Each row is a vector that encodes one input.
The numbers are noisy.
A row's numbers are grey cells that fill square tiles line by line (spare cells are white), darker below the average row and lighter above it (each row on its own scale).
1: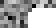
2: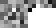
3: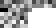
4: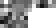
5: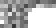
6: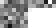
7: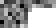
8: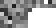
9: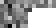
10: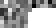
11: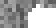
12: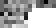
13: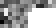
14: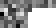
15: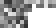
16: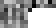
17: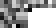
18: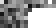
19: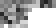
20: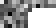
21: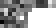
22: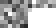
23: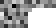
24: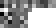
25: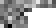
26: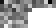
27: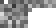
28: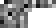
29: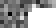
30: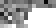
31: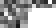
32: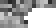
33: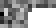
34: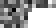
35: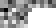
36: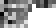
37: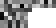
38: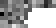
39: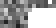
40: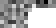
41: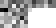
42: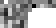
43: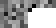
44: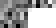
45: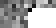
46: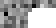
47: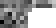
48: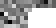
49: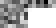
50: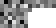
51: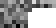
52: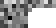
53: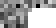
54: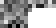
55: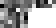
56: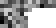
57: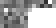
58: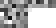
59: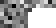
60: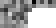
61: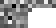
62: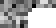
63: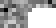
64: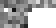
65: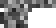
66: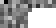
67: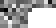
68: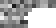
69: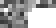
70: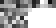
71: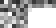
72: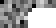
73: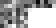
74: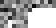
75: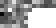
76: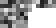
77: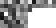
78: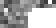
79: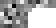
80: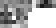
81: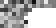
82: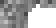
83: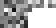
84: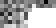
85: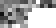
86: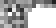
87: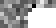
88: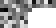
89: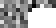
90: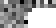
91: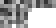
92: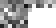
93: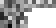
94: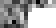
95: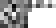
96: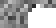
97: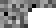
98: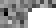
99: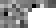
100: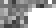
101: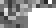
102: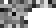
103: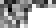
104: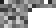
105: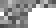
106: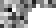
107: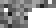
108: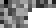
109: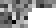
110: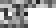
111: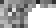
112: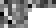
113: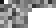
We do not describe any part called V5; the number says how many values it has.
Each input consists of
either a true/false value and a value of V5, or a list of up to two points on a 4-point line.
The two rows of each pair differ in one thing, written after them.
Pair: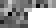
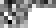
the place on the 4-point line in item 2 of the list
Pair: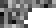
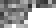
the place on the 4-point line in item 2 of the list
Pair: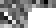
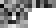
the place on the 4-point line in item 1 of the list
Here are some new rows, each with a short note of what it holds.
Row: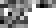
a list of one item
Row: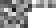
the empty list
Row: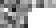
the empty list
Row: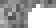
a true/false value and a value of V5
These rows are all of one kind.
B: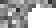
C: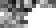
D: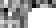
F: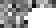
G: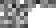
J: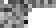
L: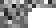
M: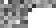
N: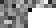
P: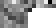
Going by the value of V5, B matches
G, L and N.
